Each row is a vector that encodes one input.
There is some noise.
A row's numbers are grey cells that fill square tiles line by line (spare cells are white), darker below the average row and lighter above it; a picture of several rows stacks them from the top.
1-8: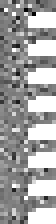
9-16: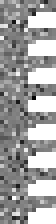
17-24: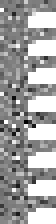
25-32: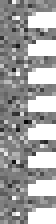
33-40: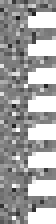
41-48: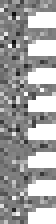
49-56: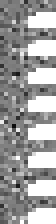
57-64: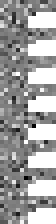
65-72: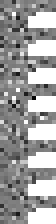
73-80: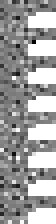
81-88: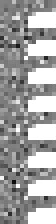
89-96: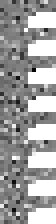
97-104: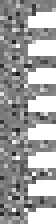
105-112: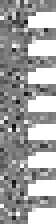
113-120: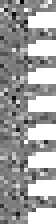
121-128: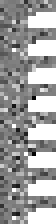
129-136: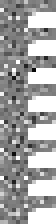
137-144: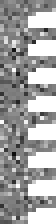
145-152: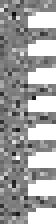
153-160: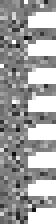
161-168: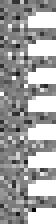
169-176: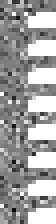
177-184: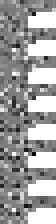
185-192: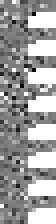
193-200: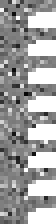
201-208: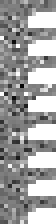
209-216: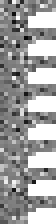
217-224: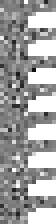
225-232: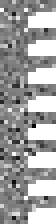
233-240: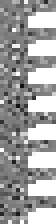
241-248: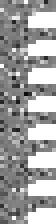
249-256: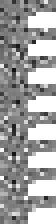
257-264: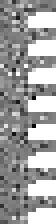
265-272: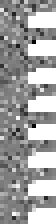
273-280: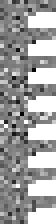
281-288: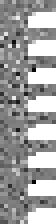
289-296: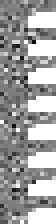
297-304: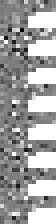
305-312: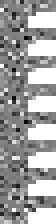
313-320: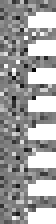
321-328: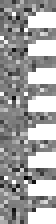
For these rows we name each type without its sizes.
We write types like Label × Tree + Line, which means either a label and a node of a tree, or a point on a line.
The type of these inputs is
(Bool × Circle + Unit) × Label × Line.
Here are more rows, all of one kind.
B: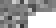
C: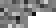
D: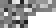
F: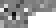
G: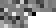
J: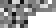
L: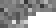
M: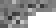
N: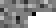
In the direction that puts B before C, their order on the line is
F, J, D, B, M, L, N, C, G.
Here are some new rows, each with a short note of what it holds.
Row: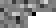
a point on a circle, a label, a point on a line and a true/false value
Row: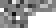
a point on a circle, a label, a point on a line and a true/false value
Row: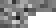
a label and a point on a line
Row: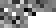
a label and a point on a line
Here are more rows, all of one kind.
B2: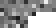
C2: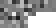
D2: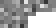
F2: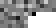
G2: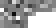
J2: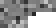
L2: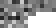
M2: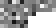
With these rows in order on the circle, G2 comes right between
C2 and F2.
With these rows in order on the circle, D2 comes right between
B2 and M2.
